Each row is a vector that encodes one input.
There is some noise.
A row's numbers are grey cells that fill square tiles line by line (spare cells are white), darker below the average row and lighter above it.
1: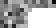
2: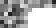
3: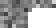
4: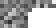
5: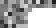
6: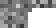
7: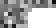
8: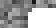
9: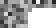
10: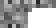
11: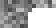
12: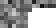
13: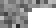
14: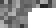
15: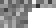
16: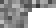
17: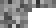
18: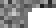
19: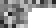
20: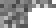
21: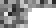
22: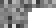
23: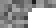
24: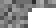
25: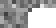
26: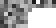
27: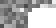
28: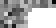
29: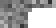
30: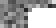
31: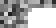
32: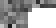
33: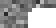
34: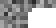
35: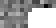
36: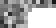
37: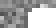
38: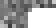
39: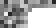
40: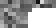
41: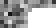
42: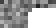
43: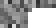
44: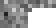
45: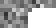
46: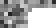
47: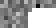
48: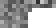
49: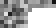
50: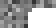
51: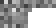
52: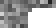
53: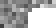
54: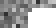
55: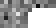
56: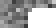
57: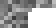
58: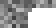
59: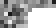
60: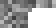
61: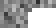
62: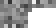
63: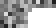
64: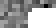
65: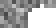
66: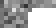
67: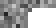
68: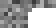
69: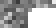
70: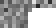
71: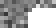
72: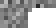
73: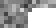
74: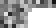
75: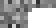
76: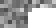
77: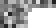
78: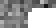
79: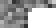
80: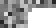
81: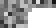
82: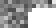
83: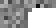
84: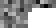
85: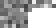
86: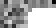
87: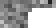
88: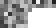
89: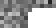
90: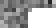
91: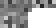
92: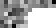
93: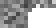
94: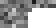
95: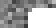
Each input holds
a point on a 13-point line, together with either a fixed value, or four true/false values.
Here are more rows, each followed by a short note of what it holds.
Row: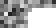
a point on a 13-point line
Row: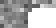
a point on a 13-point line and four true/false values
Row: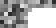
a point on a 13-point line
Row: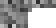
a point on a 13-point line and four true/false values
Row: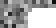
a point on a 13-point line
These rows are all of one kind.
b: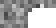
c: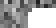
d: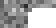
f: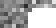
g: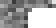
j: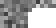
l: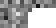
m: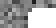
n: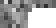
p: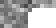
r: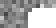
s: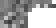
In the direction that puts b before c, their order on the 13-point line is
g, s, j, f, r, p, b, c, d, n, m, l.
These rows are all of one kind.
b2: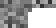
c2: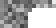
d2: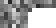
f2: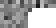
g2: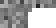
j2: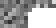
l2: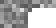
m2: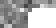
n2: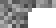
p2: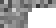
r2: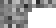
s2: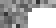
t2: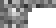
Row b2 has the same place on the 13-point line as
c2, r2 and s2.
